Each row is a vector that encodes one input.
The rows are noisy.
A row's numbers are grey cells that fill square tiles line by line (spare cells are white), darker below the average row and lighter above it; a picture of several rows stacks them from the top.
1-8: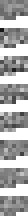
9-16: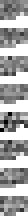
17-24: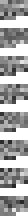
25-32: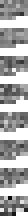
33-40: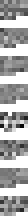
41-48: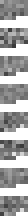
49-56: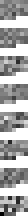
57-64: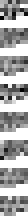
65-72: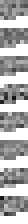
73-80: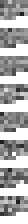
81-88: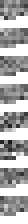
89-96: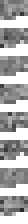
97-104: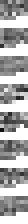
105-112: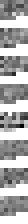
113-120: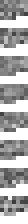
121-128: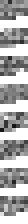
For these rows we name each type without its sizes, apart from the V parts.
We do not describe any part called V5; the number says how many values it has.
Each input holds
a list of items, each a true/false value and a value of V5.
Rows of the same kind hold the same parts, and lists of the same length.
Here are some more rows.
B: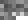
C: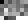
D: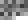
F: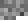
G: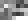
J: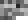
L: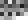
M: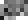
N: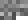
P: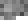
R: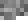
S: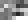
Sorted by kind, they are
B, D, L, M
C, F, N, P, R
G, J, S

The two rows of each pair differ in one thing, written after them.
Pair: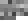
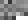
the true/false value in item 1 of the list
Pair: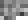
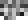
the value of V5 in item 2 of the list
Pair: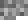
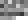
the value of V5 in item 2 of the list
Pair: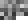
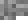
the true/false value in item 2 of the list
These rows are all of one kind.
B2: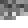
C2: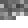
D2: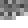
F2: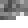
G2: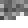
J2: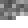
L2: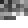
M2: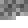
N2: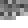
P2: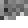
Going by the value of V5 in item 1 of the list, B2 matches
D2, G2, N2 and P2.
